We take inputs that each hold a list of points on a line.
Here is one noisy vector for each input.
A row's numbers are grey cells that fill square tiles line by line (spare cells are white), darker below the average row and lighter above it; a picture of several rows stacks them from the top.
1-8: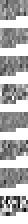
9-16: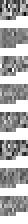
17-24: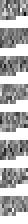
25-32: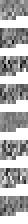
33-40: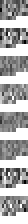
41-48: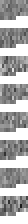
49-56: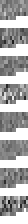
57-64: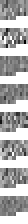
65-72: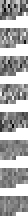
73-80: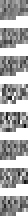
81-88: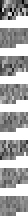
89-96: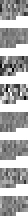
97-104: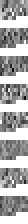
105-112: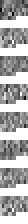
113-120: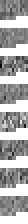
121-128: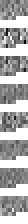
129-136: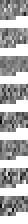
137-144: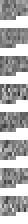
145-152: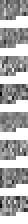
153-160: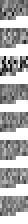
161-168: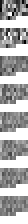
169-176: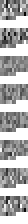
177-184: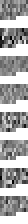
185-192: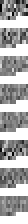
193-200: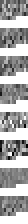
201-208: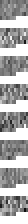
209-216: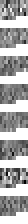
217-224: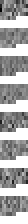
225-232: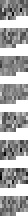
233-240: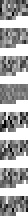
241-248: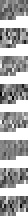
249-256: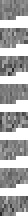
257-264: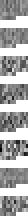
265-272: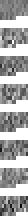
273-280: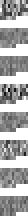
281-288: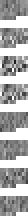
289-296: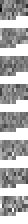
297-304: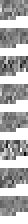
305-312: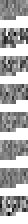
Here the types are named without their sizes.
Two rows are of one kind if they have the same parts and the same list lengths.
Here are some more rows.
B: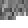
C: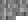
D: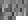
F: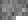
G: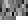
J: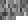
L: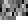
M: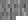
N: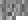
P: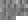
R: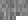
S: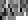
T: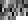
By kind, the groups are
B, D, P
C, F, J, M, R, S
G, L
N, T

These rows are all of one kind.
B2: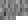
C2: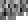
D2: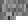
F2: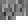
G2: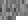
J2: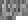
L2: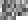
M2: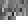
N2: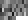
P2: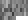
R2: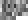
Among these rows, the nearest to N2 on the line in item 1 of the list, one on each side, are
G2 and P2.
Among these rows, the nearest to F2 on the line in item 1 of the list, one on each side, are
B2 and D2.
